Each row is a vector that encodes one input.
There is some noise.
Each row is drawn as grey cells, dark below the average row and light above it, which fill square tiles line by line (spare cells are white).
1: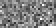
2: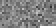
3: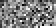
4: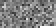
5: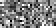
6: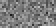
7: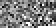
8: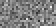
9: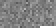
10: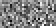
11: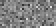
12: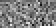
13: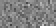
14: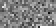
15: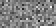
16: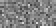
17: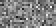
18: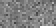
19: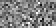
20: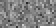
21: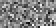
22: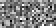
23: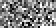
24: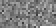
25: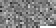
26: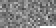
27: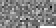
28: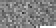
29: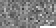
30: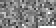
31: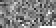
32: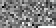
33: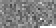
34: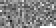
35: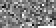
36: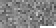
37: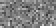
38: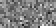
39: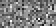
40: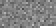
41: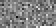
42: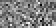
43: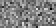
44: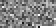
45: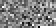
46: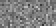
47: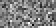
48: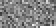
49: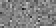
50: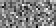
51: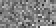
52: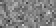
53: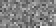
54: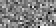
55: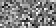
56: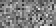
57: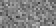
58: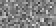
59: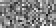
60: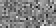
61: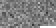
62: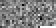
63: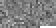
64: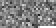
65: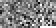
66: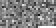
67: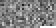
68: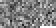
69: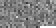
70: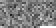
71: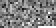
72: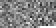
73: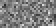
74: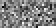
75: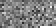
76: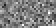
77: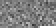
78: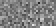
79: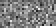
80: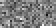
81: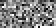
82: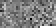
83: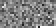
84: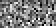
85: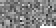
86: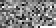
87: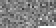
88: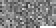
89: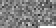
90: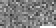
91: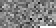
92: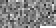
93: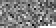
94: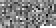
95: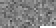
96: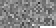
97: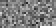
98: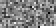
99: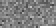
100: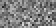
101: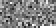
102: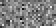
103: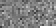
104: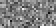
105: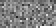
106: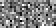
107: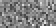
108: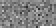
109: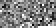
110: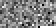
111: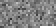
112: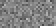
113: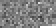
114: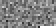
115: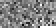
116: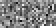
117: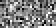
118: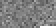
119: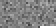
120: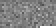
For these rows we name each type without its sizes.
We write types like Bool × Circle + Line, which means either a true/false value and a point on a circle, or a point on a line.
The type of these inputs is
List(Bool × (Label + Line)).
